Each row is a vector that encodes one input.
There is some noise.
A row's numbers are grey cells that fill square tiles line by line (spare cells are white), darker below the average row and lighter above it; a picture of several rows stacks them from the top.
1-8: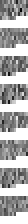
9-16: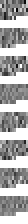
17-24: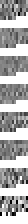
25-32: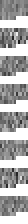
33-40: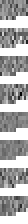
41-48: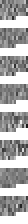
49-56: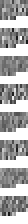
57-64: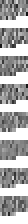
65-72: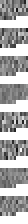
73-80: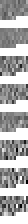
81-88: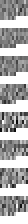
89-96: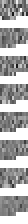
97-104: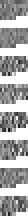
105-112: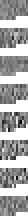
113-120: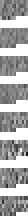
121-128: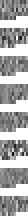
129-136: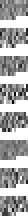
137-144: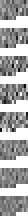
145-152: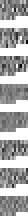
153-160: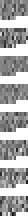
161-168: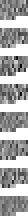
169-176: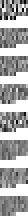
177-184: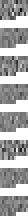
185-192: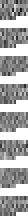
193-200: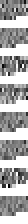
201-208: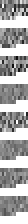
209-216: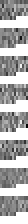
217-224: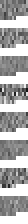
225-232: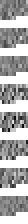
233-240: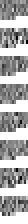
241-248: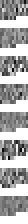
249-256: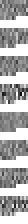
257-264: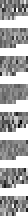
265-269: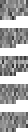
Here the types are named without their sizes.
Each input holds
a point on a line.
